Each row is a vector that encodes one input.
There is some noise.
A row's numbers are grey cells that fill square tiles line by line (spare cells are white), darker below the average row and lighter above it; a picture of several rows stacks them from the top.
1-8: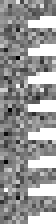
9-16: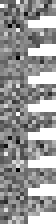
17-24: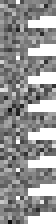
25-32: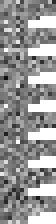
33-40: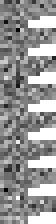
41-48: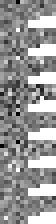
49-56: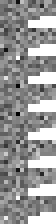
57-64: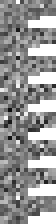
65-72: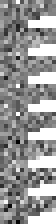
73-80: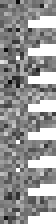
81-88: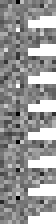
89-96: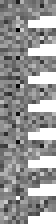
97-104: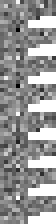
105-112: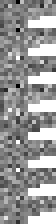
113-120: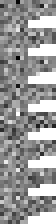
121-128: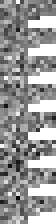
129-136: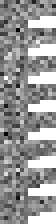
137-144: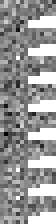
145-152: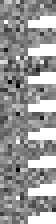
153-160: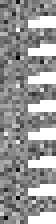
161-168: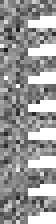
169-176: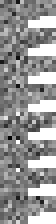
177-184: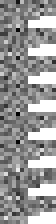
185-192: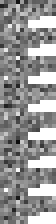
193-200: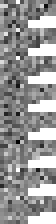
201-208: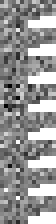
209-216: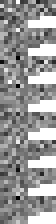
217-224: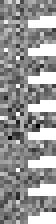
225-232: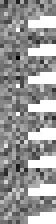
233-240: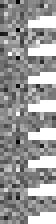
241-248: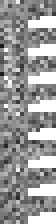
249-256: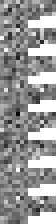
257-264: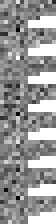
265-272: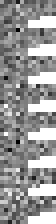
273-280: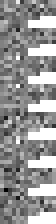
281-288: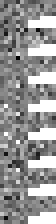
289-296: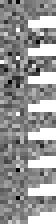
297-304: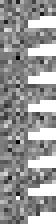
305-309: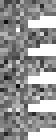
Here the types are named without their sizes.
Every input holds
a point on a circle, a point on a line and a true/false value.
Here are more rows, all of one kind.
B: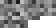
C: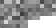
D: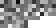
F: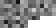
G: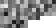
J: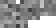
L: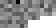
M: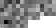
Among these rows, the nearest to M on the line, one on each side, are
B and J.
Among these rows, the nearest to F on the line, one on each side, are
D and L.
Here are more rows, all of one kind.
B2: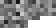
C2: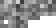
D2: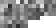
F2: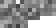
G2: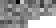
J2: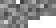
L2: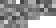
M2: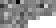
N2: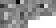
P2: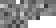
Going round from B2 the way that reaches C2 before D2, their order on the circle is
B2, C2, M2, N2, F2, D2, L2, J2, G2, P2.
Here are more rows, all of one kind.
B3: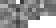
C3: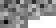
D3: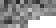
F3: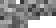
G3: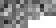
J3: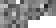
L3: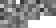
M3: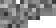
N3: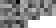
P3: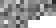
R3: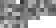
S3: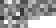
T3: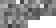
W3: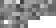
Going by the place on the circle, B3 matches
F3, G3, N3 and W3.
